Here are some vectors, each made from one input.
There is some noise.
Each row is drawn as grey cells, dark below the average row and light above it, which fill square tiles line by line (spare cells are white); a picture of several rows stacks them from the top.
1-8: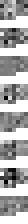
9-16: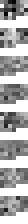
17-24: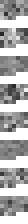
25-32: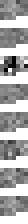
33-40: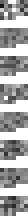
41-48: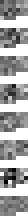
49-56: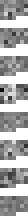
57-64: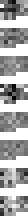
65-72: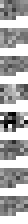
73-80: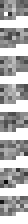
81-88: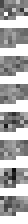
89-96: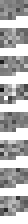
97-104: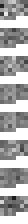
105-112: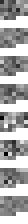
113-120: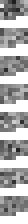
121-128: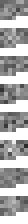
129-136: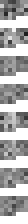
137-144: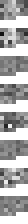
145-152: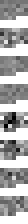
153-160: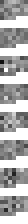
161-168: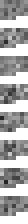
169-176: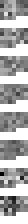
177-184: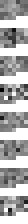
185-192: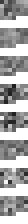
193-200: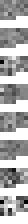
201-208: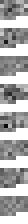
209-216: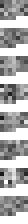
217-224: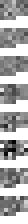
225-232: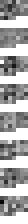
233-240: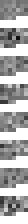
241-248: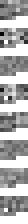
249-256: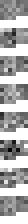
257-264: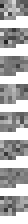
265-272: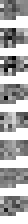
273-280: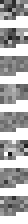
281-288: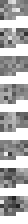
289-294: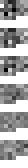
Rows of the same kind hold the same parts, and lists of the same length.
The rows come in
2 kinds.
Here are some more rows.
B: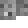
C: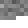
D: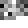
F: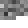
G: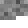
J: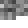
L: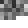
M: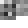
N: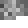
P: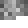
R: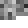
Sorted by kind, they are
B, C, D, F, G, J, N, P, R
L, M

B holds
a point on a 12-point line and a true/false value.
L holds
two labels (each one of 11).
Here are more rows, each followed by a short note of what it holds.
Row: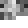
a point on a 12-point line and a true/false value
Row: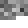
two labels (each one of 11)
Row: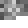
a point on a 12-point line and a true/false value
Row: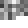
two labels (each one of 11)
